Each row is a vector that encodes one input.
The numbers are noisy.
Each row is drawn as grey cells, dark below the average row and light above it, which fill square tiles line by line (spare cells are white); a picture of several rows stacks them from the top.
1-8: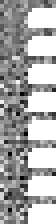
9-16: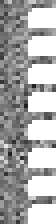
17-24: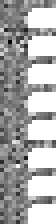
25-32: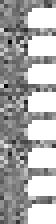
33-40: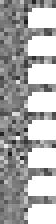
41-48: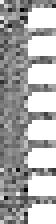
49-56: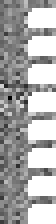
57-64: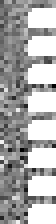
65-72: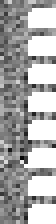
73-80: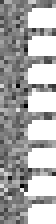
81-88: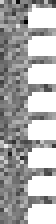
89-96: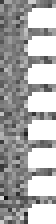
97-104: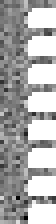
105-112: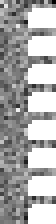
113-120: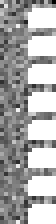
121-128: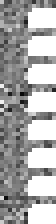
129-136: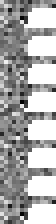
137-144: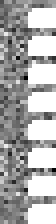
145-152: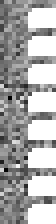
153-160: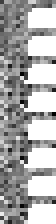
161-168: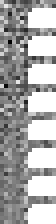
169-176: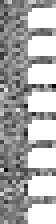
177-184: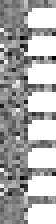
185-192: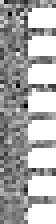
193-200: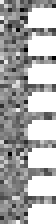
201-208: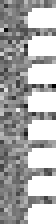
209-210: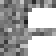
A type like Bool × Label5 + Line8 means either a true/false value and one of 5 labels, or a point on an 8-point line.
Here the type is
Bool × Bool × Bool + Line5 + Line6.
